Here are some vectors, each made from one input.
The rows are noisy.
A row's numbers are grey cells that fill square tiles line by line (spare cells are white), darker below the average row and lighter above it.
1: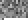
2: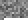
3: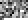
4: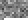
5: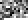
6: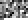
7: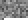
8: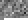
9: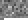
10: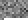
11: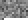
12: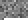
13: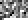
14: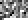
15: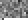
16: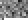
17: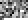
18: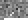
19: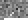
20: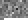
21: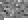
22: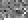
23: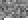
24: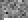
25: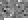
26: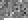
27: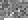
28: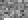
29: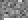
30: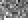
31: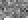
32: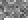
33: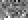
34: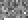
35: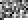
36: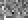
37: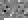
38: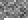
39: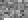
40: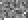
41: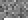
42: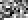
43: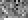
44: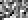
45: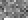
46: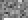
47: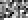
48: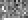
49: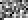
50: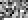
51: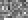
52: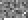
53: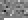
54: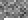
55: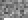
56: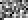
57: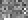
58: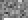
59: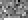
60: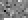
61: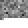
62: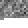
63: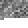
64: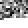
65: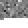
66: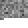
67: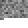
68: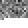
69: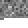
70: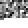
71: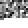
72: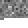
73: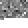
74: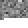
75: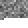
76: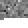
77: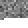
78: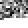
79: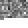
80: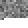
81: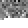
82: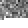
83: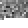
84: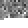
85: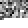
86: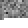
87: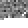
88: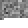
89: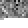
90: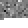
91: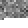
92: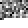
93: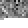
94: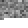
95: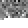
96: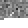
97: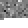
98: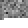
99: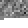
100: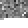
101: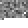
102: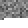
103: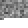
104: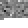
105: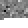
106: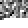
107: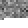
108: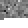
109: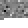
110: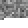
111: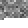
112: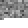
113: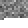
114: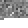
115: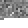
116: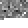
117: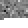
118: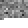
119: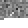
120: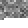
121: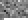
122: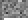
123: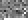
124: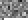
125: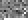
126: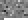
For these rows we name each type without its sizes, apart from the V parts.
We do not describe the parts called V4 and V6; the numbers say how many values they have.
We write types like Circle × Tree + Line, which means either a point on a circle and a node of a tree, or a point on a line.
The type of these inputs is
(Bool × Bool × Bool × Bool + V6) × V4 + Line.
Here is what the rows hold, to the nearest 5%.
About 15% of them hold a point on a line. The rest hold a value of V4, together with either four true/false values, or a value of V6.
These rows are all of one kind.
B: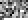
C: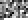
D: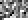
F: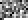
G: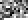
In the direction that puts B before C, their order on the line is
G, F, B, D, C.
